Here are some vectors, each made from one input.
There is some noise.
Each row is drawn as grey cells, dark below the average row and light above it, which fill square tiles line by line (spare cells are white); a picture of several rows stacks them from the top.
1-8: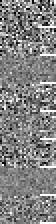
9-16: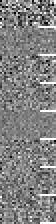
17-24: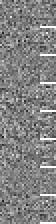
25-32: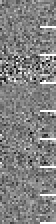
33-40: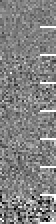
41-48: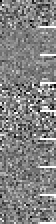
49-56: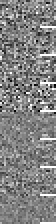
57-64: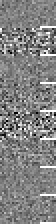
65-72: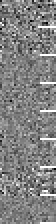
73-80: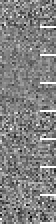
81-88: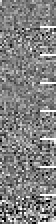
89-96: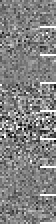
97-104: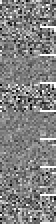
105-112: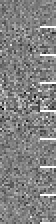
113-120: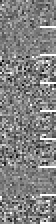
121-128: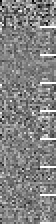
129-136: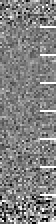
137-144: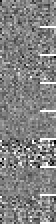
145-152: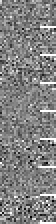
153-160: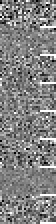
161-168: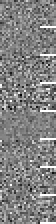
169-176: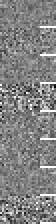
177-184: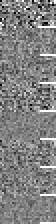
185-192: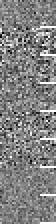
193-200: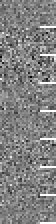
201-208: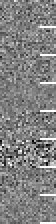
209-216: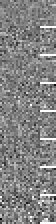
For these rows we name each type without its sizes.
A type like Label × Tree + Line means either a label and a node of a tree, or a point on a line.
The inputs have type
Bool × (Line + Tree).
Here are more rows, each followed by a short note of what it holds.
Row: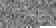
a point on a line and a true/false value
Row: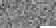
a point on a line and a true/false value
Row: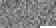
a point on a line and a true/false value
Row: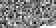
a point on a line and a true/false value
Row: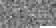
a point on a line and a true/false value
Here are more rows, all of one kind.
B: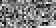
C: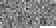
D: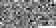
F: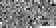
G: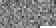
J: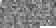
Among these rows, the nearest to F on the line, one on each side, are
C and G.
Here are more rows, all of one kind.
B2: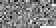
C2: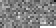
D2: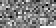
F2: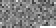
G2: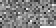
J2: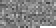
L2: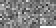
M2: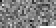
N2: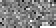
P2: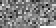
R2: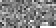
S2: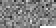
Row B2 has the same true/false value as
J2, N2, R2 and S2.
